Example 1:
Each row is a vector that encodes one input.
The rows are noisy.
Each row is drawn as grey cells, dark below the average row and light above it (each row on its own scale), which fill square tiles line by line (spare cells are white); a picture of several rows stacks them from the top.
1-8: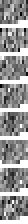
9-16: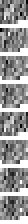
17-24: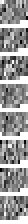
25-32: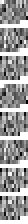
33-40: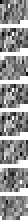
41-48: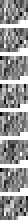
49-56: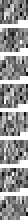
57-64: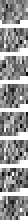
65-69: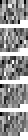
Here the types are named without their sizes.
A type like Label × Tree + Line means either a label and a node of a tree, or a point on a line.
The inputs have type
Line.
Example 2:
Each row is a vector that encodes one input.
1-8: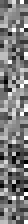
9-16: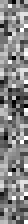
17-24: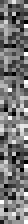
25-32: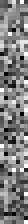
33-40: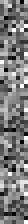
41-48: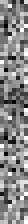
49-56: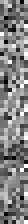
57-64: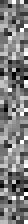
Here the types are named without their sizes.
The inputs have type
Line.
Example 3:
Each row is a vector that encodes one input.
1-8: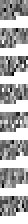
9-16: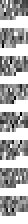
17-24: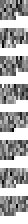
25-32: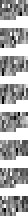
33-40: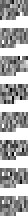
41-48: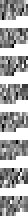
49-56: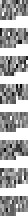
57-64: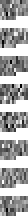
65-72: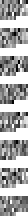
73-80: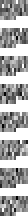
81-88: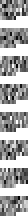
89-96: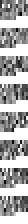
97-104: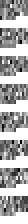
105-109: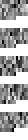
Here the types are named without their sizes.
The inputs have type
Label.
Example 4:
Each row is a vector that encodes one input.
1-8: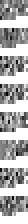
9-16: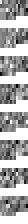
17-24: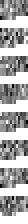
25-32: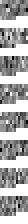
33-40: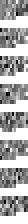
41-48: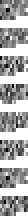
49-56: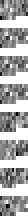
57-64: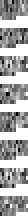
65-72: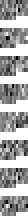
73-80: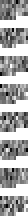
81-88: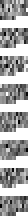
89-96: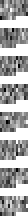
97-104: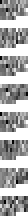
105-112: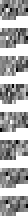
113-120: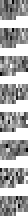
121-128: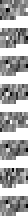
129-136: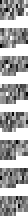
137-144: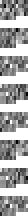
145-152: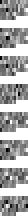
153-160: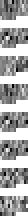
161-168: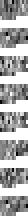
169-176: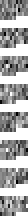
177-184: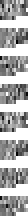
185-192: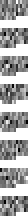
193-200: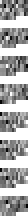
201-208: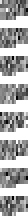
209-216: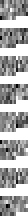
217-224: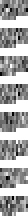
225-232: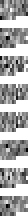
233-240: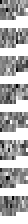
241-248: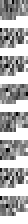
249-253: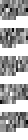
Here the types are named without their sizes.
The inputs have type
Bool × Bool × Bool × Bool + Unit.
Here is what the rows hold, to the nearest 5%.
A few of them hold a fixed value. The rest hold four true/false values.
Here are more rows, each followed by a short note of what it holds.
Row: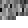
a fixed value
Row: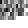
four true/false values
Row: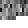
a fixed value
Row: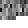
a fixed value
